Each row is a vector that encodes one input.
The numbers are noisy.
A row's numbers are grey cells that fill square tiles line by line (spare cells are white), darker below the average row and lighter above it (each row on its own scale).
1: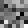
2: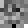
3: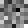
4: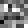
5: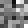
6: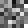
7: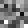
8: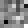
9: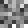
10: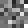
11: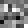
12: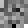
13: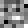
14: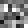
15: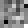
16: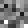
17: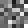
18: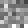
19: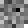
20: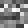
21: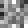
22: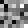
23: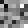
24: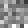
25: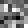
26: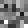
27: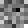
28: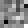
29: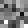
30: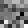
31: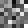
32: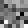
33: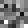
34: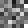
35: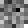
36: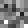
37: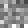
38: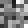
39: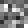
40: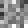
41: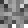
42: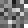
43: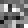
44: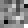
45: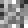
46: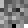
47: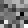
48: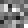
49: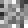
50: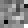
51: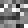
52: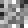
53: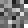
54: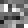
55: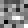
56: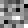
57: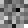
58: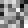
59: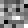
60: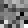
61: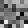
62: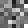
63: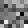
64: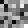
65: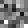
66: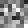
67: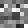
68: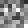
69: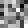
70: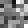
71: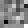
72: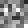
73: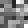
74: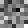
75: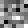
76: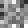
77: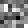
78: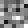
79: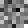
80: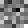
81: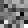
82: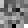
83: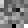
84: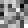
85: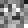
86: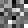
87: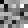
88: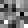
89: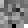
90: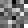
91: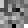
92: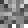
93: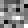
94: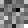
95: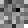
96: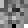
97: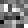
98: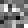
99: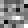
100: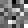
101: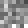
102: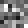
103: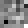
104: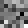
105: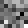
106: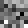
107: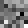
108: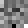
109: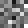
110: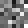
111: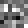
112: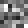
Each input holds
either a point on an 8-point line, or three true/false values.
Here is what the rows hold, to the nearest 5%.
About 45% of them hold a point on an 8-point line. The rest hold three true/false values.
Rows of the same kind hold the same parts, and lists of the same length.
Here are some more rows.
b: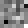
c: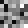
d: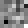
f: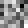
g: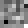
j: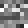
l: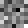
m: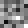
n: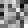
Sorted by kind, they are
b, c, d, g, l, m
f, j, n

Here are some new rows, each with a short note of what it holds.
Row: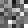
a point on an 8-point line
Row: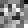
a point on an 8-point line
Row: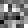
a point on an 8-point line
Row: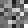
a point on an 8-point line
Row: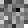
three true/false values
